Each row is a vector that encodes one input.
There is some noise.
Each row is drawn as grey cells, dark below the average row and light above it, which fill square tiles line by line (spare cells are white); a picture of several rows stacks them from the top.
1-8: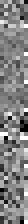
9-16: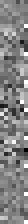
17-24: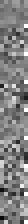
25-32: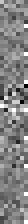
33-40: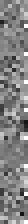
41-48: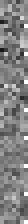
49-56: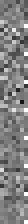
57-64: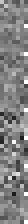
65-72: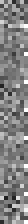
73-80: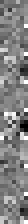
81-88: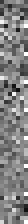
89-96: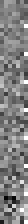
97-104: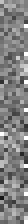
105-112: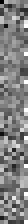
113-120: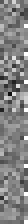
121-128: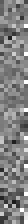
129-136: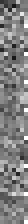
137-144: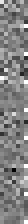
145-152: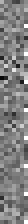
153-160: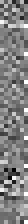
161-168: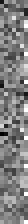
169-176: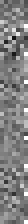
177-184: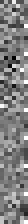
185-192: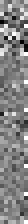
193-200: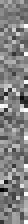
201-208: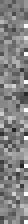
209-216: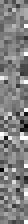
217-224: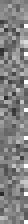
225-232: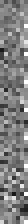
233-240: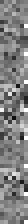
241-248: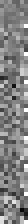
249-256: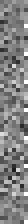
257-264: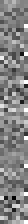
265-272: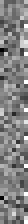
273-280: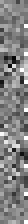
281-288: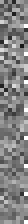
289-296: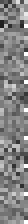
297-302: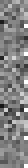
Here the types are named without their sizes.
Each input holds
a point on a circle, together with either a fixed value, or four true/false values.
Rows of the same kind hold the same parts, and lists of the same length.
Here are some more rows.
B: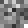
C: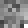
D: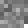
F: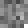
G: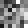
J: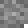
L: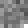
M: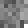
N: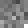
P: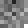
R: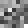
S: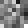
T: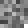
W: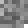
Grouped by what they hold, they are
B, D, F, G, J, M, N, P, S
C, L, R, T, W

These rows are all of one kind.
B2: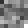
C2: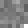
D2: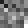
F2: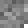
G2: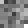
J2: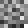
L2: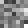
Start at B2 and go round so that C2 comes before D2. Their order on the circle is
B2, C2, G2, D2, F2, L2, J2.
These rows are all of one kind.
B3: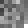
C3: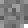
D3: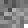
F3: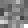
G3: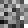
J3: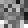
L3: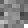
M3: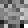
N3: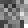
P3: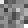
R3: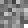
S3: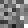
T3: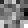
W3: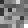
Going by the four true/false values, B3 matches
F3, J3 and P3.
